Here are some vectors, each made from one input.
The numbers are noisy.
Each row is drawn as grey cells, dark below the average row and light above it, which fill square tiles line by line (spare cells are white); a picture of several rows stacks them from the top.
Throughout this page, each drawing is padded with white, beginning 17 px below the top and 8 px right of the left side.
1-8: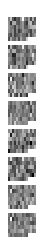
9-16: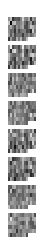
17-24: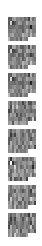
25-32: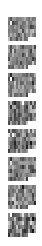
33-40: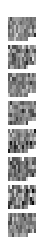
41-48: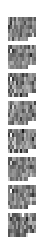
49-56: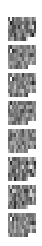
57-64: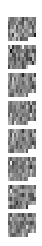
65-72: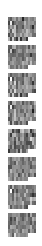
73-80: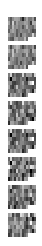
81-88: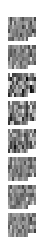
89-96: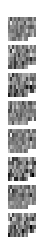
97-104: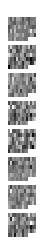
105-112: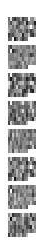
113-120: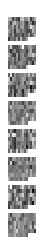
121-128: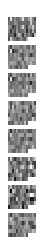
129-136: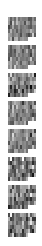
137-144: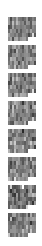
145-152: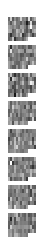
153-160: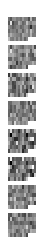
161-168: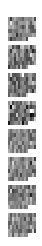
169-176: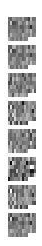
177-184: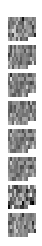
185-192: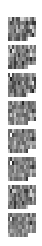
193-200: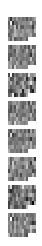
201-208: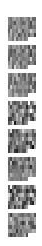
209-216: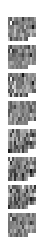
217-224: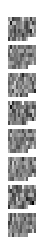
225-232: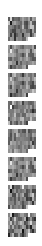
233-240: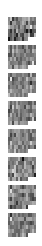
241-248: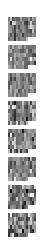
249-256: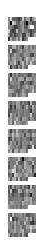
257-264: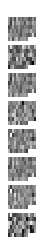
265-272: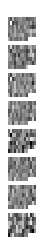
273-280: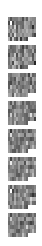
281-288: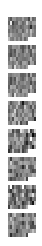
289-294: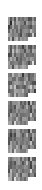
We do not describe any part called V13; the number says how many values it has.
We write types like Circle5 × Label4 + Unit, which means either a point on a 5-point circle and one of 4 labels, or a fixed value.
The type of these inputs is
(Bool × Line12 + V13) × Line8.
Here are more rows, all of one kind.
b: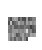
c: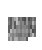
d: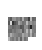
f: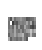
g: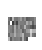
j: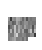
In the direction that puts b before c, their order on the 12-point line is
b, c, j, f, d, g.
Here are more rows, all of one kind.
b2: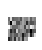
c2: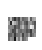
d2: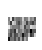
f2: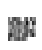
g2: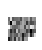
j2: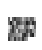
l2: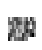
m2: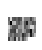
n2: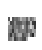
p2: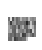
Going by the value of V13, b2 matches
g2, j2 and m2.
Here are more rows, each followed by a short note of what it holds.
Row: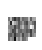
a point on an 8-point line and a value of V13
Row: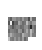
a point on an 8-point line, a point on a 12-point line and a true/false value
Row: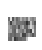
a point on an 8-point line and a value of V13
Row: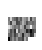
a point on an 8-point line and a value of V13
